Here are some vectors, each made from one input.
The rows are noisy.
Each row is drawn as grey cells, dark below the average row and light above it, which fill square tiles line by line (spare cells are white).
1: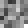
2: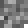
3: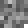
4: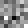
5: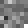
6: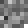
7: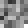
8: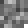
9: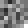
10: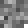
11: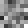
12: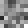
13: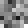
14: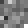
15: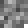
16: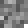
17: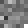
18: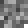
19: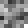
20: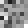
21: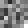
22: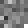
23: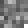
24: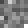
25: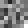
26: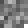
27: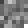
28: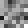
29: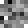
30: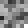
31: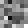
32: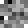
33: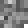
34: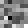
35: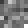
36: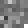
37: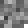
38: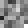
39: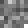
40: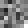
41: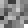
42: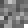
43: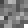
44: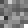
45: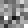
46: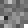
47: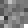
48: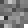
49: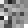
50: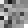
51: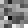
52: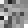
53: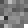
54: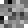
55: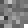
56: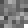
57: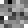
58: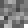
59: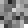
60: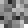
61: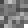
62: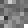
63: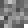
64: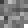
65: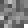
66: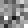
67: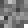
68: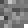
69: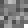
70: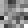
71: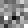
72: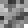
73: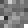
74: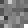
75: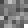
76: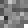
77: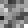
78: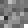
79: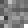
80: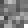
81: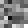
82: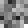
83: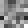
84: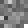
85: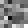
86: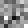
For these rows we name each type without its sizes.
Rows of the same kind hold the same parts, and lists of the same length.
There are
2 kinds of row.
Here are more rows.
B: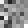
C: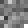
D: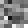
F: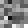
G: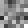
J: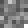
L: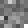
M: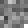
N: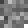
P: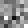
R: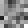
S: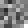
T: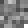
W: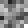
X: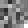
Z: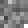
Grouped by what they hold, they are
B, D, F, G, P, R, S, W, X
C, J, L, M, N, T, Z

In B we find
a label.
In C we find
a point on a line.
